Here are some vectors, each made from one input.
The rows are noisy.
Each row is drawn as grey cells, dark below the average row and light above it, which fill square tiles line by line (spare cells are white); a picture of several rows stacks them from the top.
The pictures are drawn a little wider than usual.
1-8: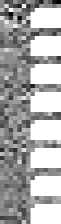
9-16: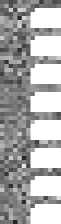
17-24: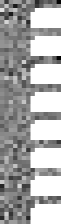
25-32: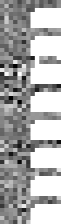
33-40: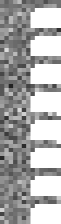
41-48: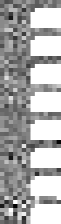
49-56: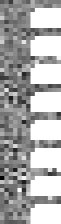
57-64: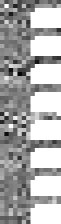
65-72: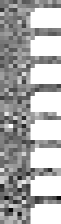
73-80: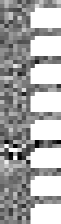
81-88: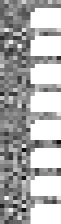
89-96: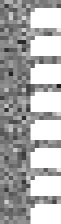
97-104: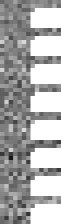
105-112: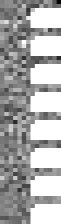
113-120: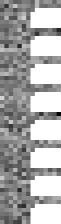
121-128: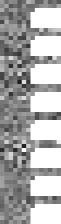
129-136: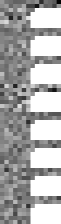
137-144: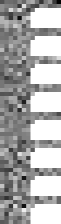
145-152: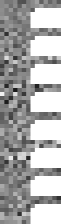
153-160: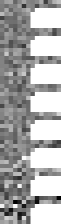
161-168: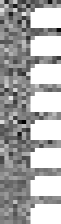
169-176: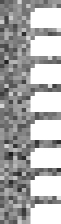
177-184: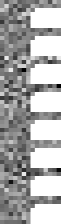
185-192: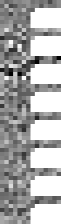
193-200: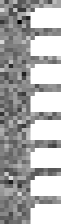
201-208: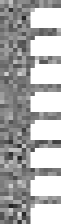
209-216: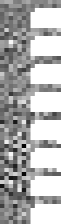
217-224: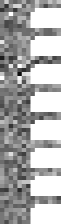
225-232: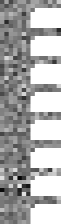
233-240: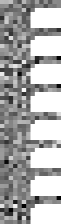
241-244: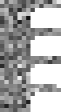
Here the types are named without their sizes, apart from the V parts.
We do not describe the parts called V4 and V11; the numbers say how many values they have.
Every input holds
a label, together with either a true/false value and a value of V11, or a value of V4.
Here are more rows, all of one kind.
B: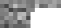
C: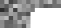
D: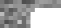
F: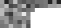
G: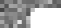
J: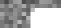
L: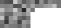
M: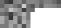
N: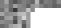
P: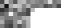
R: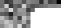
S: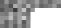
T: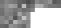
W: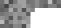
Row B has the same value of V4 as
F, M, R and S.
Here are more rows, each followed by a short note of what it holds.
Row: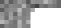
a label and a value of V4
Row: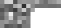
a label, a true/false value and a value of V11
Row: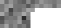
a label, a true/false value and a value of V11
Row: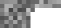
a label, a true/false value and a value of V11
